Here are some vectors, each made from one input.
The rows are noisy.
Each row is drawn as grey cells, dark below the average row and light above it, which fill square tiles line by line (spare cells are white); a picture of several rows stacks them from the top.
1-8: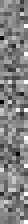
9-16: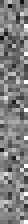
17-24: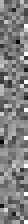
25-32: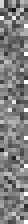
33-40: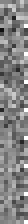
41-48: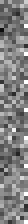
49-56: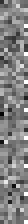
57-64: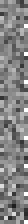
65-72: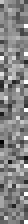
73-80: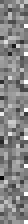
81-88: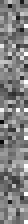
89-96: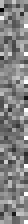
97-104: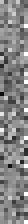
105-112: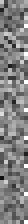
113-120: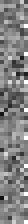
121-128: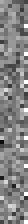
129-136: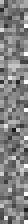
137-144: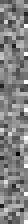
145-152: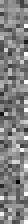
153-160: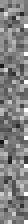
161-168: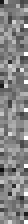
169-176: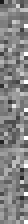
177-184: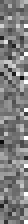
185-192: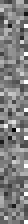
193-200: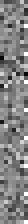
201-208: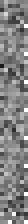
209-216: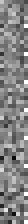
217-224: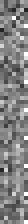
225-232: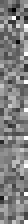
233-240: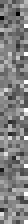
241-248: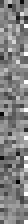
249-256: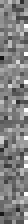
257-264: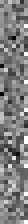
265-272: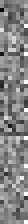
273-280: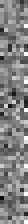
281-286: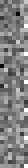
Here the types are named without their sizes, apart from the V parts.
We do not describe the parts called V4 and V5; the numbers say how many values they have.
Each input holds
either a label, or a point on a line, or a true/false value and a value of V5, or two values of V4.
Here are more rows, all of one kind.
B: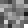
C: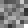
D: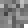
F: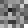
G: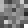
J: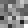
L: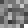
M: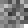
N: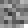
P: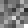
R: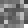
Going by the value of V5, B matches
F and L.
